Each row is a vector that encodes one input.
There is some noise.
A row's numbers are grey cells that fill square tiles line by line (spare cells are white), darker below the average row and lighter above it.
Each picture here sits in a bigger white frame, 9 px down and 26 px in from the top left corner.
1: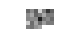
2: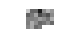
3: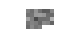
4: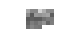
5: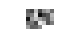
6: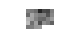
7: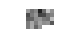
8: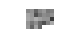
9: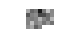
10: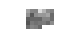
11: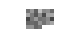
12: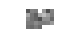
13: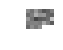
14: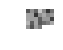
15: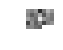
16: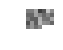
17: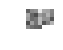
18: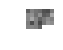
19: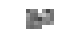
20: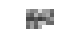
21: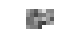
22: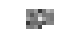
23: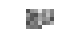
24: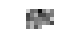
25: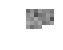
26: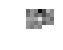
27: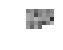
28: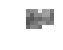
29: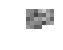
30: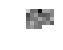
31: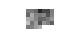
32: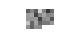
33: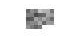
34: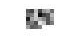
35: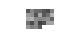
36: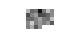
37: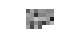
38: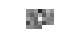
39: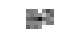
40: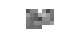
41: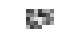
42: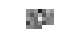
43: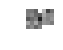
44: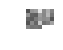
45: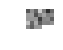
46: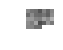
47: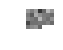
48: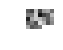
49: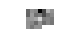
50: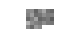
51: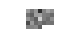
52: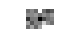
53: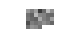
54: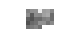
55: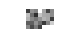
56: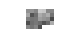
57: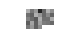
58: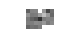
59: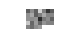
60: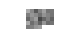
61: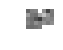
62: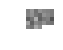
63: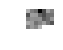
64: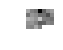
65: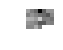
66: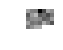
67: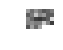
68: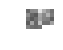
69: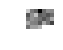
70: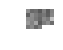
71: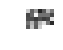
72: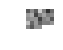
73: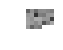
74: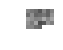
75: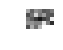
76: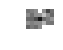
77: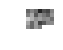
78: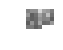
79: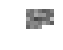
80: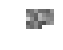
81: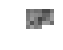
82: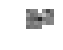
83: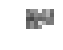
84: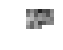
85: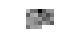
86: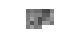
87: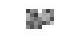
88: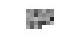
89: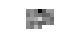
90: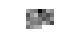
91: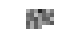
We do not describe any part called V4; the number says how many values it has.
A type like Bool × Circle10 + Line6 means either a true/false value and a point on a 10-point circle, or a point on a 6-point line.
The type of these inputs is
List2(Bool × V4).
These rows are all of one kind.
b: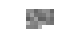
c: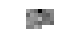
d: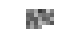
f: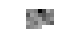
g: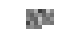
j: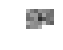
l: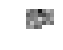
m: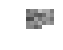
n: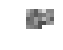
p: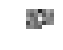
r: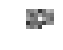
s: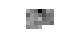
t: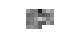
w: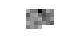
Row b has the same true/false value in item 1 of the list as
j, m and n.
